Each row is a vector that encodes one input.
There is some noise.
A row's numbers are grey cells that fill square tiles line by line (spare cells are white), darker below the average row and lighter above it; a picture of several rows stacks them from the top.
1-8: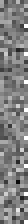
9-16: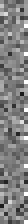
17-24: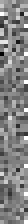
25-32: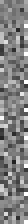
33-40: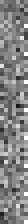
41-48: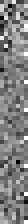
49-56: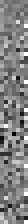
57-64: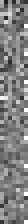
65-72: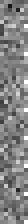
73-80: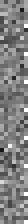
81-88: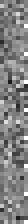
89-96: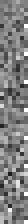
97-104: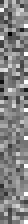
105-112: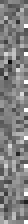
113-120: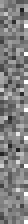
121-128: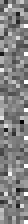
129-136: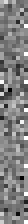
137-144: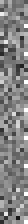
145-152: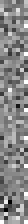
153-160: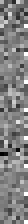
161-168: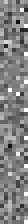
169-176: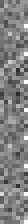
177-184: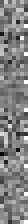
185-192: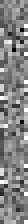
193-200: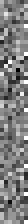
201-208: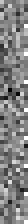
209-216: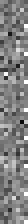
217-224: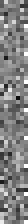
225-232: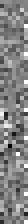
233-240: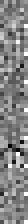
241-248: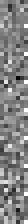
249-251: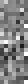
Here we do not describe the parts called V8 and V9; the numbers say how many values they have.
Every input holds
a point on a 7-point line and a value of V9, together with either a point on a 7-point line and a true/false value, or a value of V8.
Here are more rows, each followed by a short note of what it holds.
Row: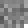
a point on each of two 7-point lines, a true/false value and a value of V9
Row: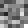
a point on each of two 7-point lines, a true/false value and a value of V9
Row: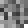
a point on a 7-point line, a value of V8 and a value of V9
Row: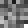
a point on a 7-point line, a value of V8 and a value of V9
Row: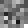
a point on a 7-point line, a value of V8 and a value of V9
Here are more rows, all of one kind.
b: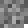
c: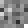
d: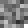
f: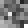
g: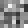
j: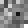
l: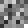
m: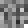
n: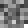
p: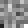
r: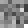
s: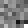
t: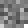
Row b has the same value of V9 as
c, f, n and s.
